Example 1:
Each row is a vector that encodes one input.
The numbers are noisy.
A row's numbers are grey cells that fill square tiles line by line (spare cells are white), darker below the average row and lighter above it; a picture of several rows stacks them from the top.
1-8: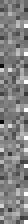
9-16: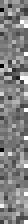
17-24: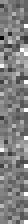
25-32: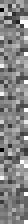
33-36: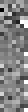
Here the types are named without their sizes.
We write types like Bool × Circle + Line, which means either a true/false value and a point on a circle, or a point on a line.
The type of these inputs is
Line.
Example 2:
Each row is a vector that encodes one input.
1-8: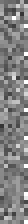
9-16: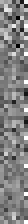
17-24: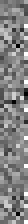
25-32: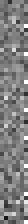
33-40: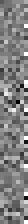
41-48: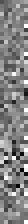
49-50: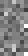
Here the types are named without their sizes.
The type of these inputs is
Tree + Unit.
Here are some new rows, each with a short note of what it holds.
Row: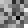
a fixed value
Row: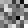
a fixed value
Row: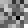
a fixed value
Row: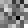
a fixed value
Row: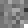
a node of a tree
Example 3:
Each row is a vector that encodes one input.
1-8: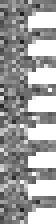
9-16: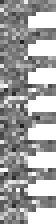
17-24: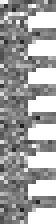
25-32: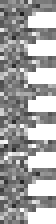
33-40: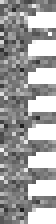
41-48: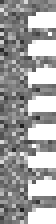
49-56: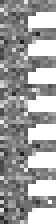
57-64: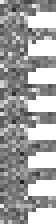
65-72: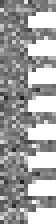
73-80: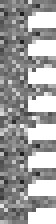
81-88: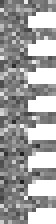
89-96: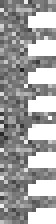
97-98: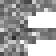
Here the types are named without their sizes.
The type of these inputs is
Line.
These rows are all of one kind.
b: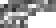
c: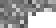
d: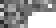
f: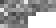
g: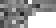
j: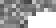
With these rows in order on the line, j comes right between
b and c.
